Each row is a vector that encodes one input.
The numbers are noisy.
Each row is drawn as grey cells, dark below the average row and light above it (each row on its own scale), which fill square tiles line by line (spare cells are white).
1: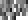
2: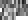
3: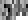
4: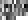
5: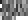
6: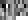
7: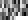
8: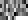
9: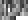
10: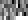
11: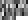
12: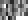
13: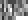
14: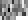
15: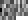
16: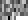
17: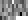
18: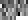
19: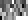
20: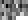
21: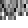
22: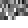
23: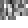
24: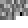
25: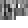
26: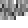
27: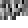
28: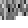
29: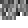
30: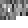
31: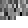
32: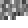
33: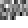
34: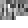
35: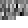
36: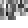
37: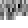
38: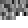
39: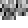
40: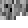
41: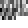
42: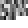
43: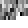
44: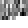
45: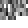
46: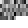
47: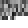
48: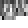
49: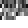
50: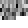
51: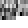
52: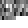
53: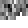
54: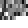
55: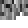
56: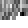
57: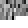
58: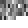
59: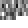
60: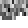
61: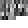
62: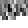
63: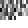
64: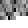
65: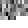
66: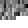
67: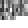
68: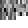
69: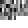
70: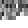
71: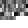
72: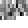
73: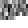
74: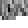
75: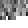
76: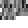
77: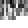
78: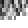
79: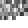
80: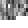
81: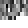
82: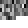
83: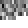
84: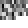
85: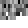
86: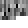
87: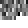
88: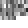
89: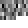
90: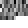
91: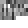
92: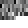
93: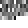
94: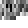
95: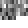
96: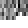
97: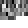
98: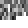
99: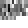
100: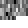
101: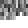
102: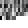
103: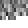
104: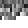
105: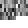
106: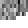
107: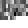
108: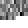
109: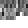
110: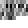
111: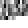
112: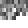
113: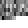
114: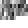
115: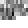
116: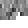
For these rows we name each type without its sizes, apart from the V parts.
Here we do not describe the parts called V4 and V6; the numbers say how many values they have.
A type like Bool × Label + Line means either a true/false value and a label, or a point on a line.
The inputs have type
Bool × (Line + V4) × V6.
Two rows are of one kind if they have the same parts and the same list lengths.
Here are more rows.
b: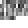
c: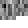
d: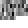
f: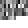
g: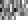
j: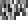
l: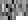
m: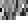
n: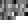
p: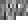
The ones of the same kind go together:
b, d, g, j, l, m
c, f, n, p

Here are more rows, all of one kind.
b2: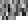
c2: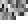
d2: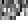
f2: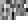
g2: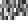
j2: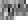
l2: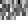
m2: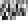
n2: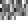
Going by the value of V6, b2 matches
c2, l2 and n2.
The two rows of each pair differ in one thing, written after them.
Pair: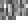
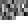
the place on the line
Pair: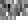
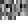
the place on the line
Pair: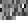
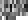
the true/false value
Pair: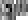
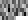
the place on the line
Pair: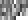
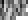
the true/false value
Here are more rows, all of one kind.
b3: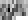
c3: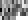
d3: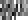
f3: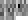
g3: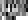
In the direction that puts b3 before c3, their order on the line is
b3, f3, d3, c3, g3.
